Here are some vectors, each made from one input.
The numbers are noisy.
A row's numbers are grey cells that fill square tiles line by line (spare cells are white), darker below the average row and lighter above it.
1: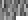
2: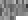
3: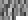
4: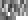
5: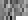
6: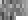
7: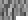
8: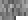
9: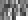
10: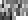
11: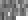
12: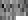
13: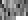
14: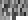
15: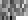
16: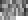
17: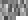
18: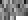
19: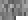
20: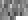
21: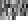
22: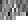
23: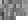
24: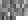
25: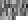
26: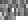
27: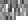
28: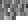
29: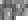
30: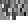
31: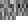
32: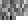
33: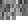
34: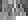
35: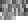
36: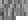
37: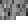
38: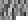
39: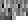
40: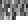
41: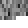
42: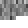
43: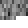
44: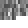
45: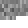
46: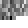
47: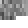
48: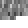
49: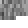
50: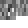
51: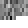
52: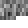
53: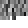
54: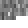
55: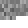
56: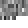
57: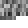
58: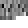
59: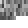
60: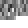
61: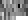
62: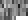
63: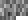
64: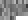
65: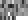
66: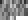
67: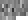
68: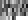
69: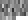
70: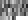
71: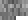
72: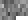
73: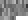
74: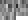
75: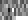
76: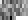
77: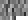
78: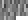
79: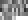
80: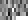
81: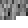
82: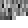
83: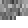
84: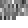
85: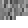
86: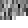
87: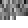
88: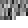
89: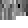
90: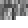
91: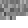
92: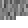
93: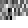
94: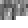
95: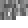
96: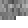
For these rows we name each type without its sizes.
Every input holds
a point on a line, together with either a point on a circle, or a fixed value.
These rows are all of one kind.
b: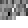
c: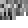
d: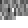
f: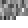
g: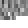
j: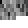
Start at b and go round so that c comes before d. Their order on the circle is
b, j, c, f, g, d.
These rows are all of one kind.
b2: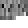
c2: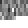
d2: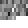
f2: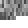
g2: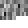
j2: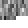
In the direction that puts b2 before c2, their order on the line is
b2, f2, d2, j2, c2, g2.
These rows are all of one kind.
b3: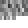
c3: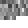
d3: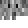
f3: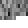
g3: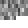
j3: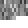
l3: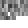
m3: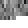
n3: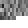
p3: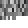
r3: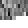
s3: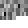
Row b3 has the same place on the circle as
c3, d3, g3 and l3.
